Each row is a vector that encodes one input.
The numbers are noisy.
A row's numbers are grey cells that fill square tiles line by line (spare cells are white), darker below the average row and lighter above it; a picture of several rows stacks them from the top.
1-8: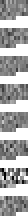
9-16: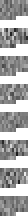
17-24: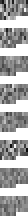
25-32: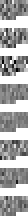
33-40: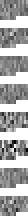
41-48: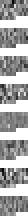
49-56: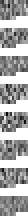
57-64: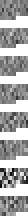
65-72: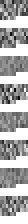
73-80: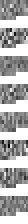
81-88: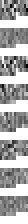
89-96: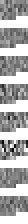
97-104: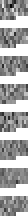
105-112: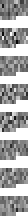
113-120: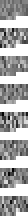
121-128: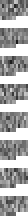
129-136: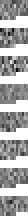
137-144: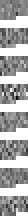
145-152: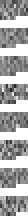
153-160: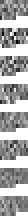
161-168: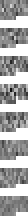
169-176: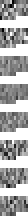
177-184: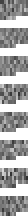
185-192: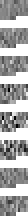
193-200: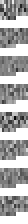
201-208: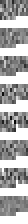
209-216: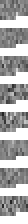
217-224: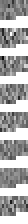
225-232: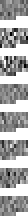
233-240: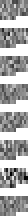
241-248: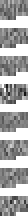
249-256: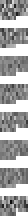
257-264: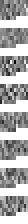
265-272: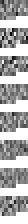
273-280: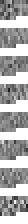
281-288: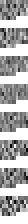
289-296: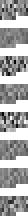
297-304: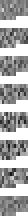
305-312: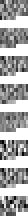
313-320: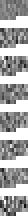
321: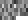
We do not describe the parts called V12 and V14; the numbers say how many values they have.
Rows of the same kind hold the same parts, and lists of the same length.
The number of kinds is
3.
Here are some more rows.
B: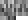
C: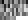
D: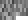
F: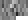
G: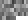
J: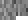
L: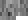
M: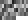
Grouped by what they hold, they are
B, D, L
C, G, M
F, J

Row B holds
a point on a 10-point line and four true/false values.
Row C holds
a value of V12.
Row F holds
four true/false values and a value of V14.
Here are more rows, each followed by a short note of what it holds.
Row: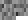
four true/false values and a value of V14
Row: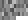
a point on a 10-point line and four true/false values
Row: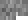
a point on a 10-point line and four true/false values
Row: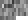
a value of V12
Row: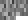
a point on a 10-point line and four true/false values
